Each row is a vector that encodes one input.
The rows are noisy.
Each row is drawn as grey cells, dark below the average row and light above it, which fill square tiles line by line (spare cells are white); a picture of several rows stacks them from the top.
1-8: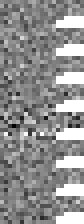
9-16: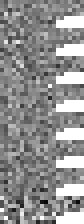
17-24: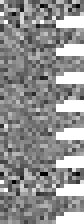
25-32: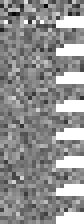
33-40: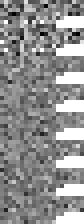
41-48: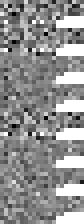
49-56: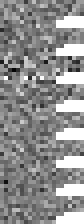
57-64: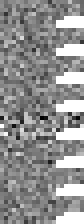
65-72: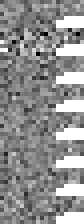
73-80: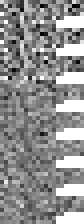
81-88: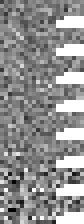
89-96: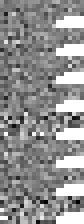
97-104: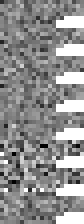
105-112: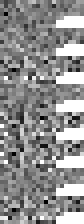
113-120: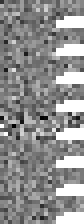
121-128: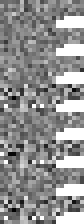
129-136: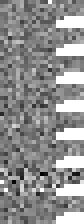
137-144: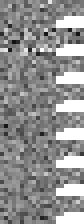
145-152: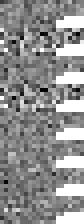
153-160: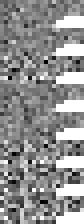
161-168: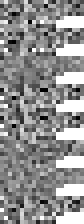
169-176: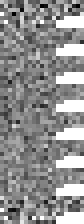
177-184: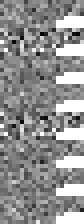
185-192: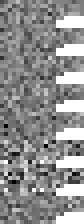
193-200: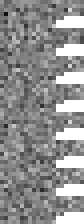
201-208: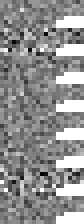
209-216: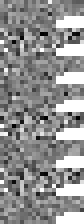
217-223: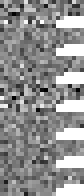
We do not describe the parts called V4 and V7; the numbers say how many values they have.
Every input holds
either a node of a 10-node tree and a value of V7, or a true/false value and a value of V4.
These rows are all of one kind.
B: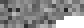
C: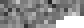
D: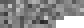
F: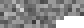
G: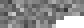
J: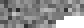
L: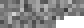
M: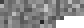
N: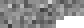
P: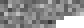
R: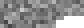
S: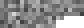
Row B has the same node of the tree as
C, G and J.
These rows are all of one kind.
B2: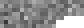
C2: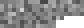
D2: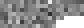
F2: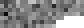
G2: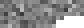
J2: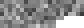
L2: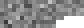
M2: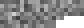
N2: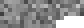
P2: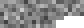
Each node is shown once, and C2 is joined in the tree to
B2, L2, M2 and N2.
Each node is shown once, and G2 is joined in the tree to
B2 and F2.
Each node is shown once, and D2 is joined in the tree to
L2.
